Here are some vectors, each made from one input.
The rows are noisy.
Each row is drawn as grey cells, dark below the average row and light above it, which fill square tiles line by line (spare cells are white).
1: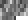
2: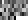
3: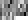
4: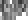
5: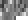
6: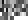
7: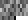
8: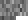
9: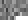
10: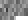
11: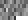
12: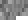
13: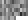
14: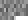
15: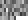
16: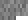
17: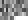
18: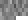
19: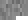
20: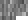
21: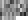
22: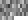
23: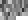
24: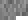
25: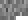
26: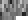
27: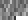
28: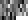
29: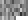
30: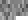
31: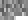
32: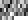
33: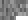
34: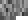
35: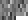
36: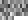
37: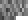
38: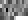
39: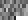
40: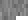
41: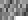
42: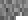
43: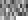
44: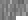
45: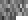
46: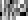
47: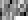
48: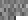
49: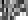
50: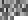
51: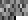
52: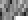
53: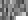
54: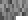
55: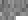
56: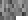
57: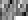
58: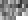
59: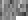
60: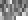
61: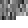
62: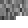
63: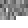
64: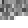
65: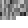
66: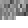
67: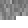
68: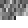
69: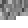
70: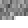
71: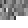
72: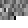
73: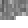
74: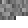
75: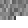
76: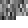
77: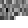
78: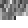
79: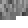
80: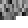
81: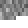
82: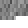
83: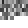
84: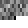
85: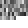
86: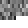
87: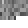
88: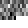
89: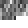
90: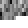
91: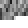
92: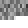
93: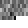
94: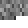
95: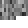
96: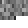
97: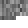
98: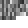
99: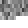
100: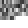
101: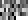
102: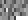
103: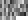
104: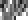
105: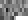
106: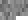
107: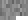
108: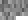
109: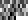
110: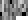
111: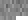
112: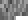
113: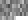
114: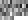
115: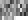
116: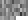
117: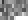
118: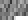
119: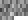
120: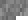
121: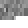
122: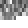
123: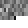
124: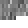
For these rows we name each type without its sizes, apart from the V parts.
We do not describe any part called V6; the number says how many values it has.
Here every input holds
a list of items, each a true/false value and a value of V6.
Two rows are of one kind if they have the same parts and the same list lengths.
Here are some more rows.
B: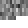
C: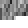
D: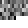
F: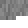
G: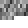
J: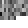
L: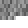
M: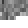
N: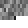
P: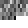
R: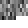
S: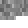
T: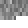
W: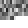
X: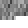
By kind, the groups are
B, W
C, F, J, L, M, N, P, S, X
D, G, R, T

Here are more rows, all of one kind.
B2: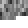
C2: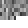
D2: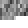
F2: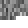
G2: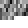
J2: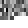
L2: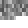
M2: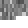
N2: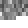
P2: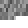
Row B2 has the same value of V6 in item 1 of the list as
C2, D2, F2 and G2.
